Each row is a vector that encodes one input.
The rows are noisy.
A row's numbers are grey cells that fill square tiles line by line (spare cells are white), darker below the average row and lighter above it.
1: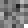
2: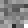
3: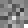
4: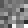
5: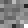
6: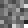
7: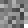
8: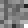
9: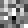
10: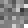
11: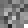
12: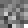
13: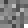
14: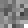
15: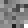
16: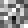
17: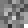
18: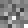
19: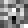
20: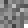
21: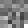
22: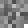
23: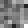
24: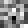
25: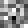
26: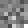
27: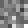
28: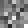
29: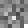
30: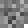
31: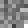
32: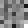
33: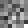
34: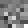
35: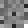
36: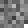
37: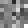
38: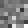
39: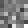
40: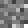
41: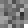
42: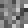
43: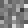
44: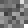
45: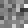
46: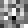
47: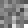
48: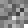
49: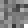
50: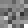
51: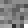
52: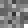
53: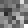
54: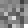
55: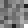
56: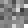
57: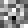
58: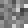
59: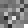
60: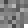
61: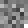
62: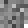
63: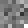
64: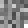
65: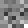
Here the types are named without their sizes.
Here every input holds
a list of points on a line.
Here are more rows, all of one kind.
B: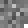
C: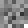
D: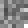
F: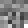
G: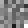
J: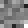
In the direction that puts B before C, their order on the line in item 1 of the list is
J, G, D, B, F, C.
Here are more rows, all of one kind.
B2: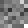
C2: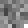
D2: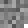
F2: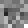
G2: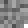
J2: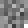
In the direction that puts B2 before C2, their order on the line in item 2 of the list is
B2, D2, G2, J2, C2, F2.
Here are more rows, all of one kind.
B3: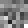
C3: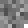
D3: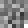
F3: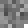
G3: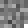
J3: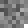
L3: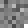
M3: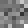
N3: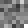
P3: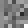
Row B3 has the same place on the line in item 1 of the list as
C3, D3 and F3.
